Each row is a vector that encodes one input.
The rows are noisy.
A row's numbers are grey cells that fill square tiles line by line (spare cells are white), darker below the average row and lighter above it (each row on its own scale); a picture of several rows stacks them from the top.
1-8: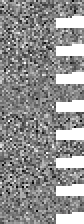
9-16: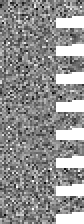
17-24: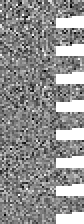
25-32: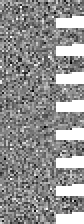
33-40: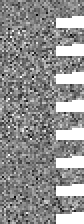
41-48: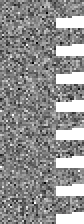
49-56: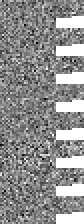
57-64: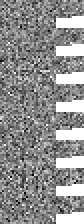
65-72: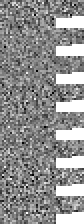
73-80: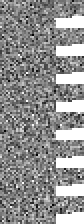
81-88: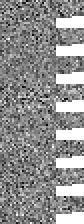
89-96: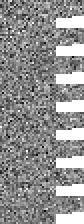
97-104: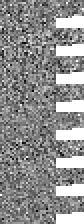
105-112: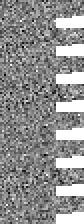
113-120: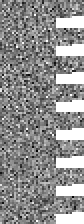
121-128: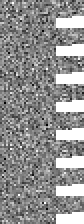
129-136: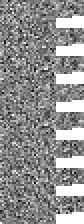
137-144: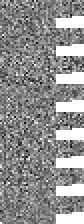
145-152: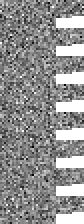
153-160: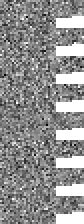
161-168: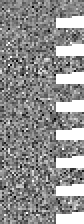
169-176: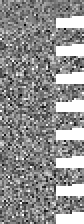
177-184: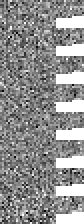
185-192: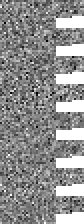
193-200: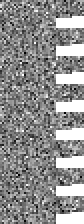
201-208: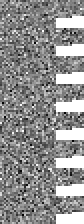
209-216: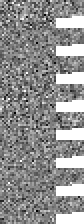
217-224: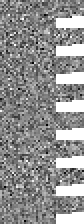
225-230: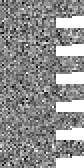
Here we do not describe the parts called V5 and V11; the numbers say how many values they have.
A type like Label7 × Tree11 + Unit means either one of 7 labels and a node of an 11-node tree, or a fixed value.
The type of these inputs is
Bool × V11 + Tree10 × V5 + Unit.
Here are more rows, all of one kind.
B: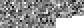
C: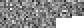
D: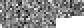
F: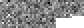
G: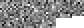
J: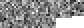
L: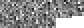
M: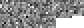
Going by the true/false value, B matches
F and M.
